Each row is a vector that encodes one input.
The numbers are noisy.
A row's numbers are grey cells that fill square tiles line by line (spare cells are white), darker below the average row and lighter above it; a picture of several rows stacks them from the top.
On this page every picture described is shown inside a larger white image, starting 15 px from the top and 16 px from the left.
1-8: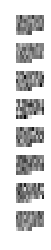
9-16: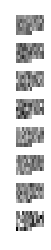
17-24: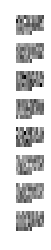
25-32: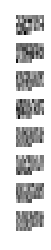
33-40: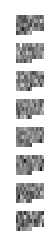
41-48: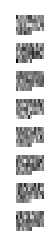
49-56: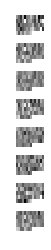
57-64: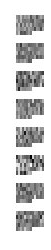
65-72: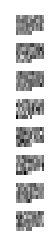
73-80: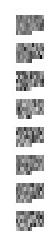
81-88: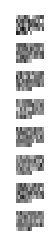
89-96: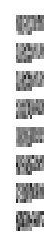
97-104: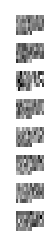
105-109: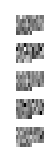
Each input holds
a point on a 9-point line, together with either a fixed value, or four true/false values.
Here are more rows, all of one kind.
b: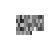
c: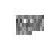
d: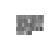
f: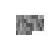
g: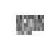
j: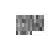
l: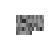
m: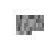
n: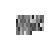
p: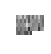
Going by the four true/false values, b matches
g, j and m.
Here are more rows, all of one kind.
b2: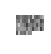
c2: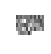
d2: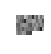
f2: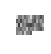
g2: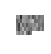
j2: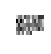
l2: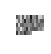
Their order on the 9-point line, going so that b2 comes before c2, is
l2, b2, d2, f2, g2, j2, c2.
